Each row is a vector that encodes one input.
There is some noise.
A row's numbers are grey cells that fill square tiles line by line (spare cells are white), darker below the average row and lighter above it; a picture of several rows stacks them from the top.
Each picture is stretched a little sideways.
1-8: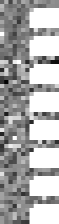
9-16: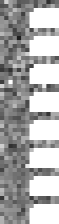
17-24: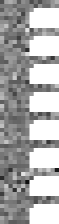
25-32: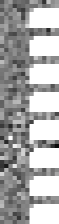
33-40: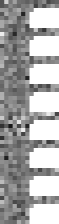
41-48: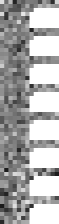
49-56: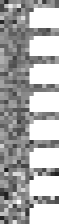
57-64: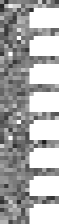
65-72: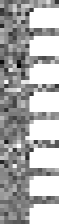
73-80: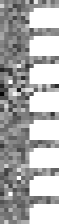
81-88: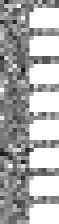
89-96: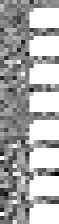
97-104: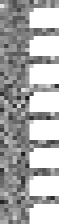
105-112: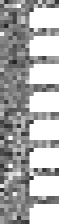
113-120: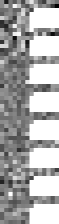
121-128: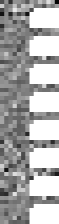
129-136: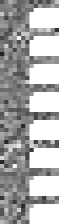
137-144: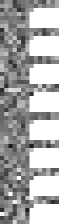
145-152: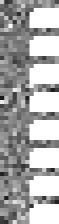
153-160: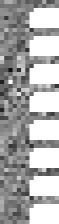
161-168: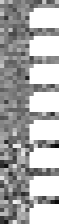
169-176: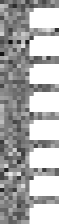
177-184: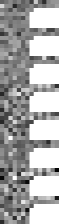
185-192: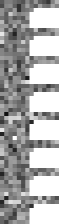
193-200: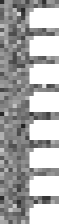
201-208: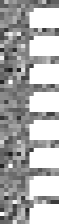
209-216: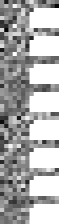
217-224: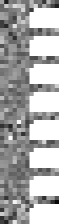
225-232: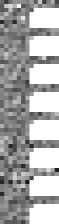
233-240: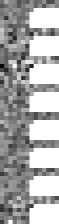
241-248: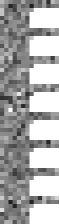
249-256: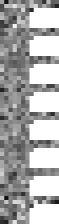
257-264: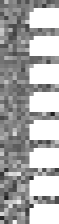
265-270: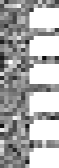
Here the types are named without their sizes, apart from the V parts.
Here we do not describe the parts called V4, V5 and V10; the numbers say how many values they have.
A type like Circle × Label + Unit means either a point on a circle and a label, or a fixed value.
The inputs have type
Bool × V4 + Circle + (Line + V10) × V5.
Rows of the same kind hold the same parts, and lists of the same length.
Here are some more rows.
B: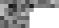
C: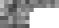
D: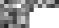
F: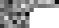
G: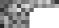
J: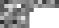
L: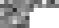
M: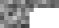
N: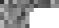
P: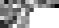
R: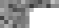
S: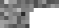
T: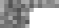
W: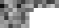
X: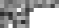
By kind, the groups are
B, C, M
D, J, P
F, G, X
L, N, R, S, T, W

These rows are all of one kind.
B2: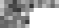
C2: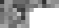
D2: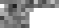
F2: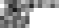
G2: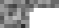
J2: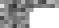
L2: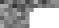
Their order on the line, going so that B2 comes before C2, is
D2, J2, F2, B2, L2, C2, G2.
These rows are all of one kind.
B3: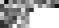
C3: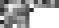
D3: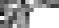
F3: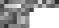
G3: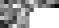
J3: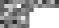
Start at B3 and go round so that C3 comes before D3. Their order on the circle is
B3, F3, J3, C3, D3, G3.
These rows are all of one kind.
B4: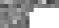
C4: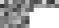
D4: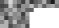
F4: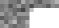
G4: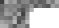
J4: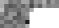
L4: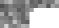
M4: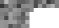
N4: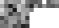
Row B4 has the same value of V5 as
C4, D4 and N4.
